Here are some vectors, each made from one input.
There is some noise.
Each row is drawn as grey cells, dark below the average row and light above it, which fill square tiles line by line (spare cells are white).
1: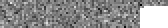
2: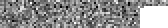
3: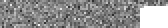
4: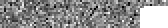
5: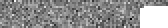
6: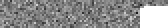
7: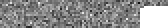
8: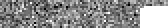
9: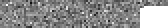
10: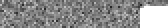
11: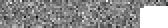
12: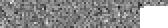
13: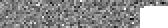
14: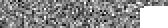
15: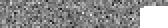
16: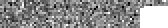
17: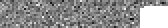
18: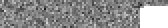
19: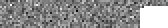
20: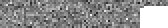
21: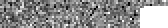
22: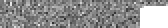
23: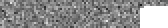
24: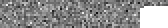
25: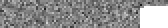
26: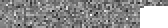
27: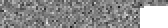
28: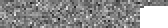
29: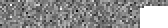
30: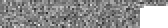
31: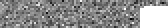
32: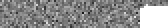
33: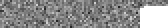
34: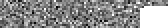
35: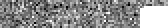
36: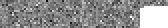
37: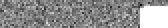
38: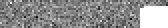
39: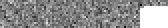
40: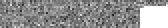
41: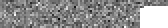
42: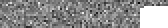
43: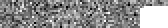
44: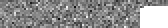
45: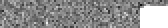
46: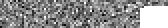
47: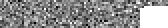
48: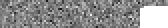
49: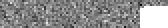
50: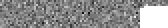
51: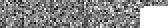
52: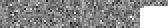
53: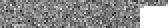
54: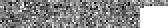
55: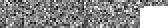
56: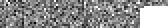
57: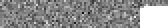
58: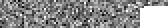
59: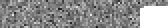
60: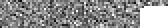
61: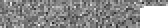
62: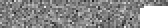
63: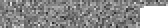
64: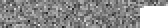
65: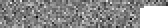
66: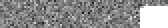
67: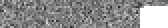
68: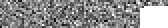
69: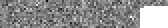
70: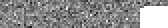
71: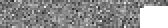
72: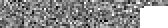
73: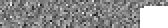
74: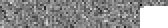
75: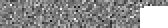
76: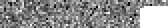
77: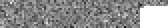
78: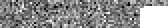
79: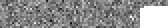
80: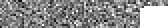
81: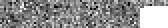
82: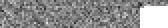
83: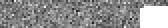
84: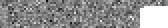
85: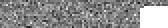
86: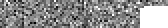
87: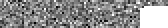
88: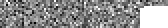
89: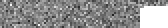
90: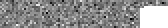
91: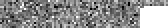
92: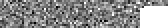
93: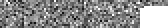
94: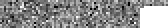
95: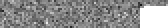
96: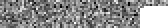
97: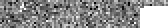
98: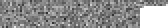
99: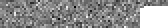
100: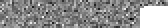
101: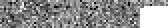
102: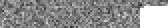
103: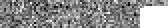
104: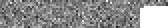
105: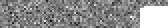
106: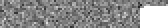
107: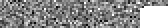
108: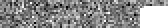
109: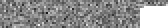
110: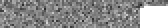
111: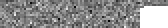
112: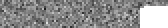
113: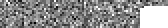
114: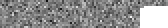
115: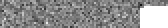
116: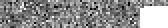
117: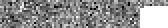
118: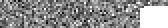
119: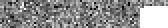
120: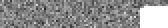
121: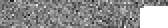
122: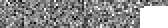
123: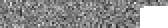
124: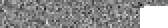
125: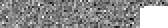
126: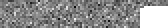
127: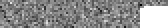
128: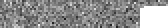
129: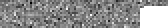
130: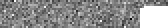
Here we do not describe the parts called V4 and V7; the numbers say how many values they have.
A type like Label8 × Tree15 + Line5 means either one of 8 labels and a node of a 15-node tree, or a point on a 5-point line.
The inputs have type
Bool × V4 + Line6 × V7.
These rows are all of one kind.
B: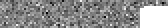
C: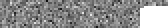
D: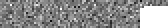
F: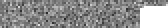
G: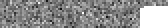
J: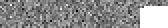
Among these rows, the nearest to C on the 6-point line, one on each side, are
F and G.
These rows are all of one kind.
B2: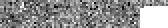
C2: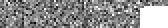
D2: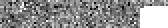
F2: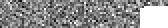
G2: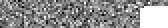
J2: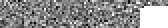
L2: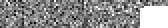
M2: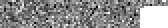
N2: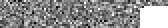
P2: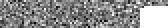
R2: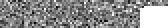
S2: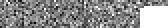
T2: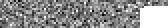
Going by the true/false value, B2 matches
D2 and M2.
